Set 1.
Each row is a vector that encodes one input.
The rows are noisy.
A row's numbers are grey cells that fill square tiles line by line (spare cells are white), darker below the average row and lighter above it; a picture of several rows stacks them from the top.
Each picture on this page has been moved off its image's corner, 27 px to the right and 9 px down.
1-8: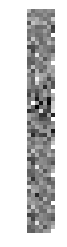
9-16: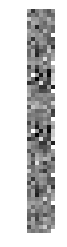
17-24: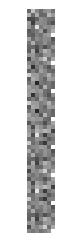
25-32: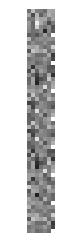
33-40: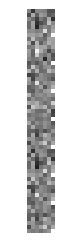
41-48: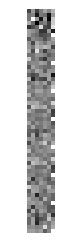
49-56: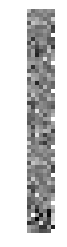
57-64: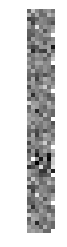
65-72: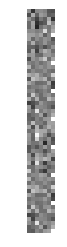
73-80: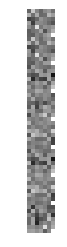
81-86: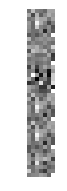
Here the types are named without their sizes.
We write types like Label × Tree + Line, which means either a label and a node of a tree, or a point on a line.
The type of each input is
Bool × Bool × Bool + Unit.
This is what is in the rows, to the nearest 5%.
About 10% of them hold a fixed value. The rest hold three true/false values.
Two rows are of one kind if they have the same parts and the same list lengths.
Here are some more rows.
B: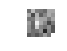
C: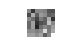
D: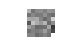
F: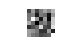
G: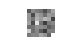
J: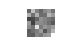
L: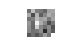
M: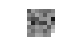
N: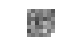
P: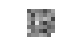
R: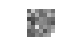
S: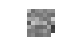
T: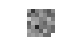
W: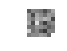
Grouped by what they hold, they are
B, C, D, G, J, L, M, N, P, R, S, T, W
F

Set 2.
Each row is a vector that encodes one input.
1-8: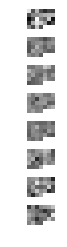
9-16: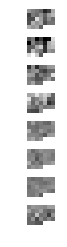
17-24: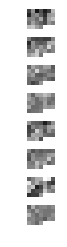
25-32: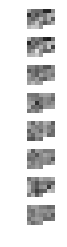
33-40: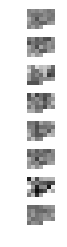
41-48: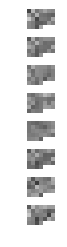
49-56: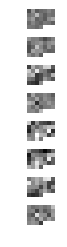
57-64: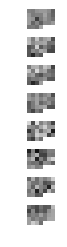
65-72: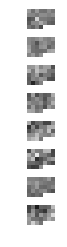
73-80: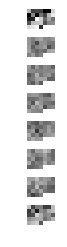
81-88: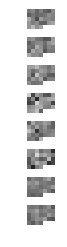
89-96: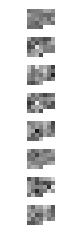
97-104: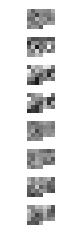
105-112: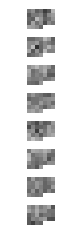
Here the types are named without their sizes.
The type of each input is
Circle.
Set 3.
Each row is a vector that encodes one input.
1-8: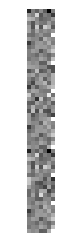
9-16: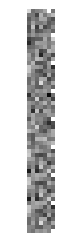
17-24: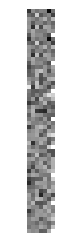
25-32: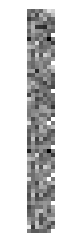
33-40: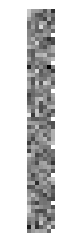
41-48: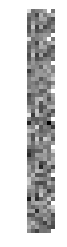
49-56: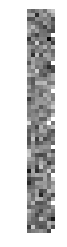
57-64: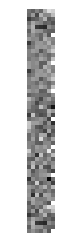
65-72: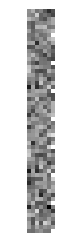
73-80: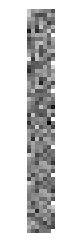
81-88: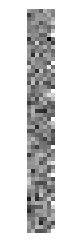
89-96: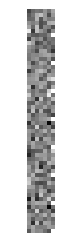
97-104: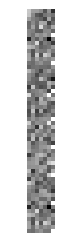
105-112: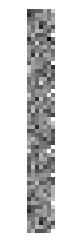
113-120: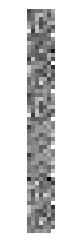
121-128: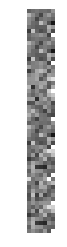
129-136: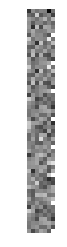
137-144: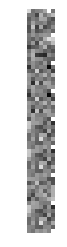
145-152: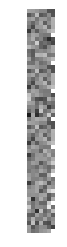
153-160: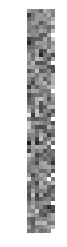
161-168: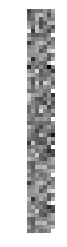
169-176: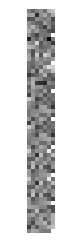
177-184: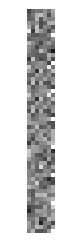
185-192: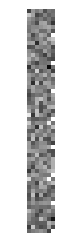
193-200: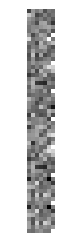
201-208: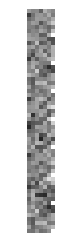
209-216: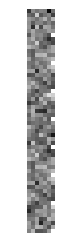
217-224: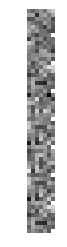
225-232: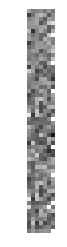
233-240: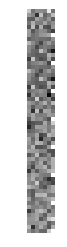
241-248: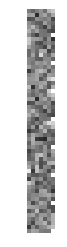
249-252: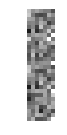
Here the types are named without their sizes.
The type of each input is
Bool × Bool × Bool × Bool.
